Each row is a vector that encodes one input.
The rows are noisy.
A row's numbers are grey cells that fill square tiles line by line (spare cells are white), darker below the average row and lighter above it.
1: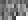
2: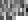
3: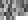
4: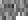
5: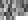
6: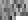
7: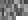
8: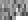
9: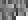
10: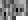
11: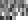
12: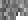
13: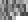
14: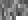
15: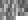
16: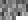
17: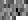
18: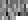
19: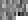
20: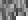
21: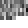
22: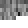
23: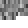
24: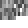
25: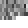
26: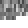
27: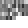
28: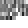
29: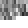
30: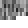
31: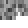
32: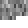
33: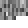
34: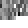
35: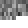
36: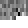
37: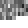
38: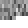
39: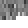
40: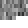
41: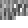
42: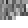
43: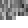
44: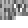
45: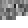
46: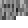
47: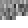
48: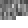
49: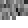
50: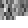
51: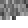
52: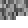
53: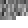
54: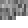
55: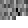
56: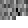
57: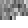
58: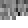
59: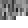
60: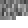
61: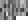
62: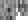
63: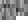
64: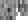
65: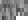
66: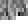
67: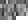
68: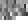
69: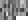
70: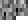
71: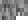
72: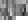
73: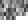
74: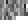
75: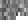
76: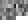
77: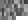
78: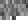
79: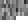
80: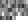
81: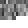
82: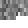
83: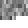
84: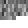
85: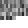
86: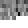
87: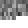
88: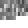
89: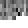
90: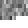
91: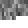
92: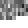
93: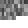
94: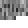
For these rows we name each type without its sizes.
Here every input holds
a point on a line, together with either a point on a line, or a node of a tree.
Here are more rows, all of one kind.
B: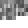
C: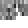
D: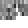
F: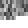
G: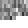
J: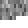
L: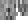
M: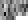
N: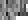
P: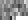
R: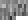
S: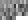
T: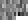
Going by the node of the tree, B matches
C, D and S.
